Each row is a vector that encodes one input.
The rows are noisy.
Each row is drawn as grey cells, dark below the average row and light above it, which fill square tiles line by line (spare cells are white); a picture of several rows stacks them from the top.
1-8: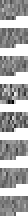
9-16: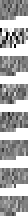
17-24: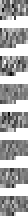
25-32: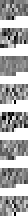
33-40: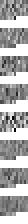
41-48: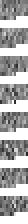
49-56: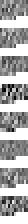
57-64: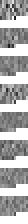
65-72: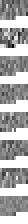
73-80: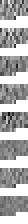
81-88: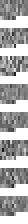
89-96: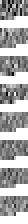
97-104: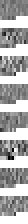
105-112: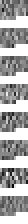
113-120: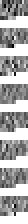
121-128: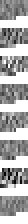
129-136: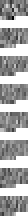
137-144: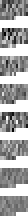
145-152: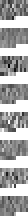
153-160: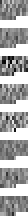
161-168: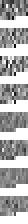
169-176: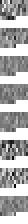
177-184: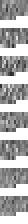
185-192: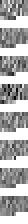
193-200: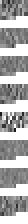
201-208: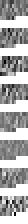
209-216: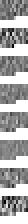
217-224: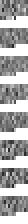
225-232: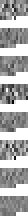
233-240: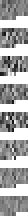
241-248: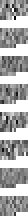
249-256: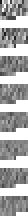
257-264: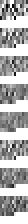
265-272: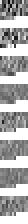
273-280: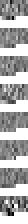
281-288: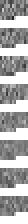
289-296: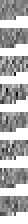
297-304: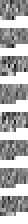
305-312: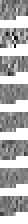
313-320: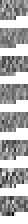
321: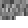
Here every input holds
a true/false value, together with either one of 5 labels, or a node of a 12-node tree.
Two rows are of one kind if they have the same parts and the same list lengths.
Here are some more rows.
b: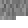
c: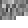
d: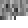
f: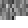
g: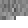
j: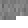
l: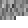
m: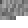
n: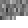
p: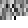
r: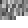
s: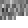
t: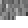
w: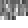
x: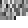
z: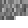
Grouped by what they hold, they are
b, c, d, f, g, j, l, m, n, p, r, w, x
s, t, z

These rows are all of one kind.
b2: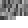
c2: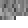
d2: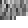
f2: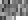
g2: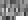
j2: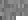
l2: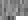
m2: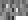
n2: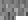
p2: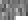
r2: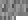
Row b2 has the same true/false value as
f2, g2, l2 and p2.
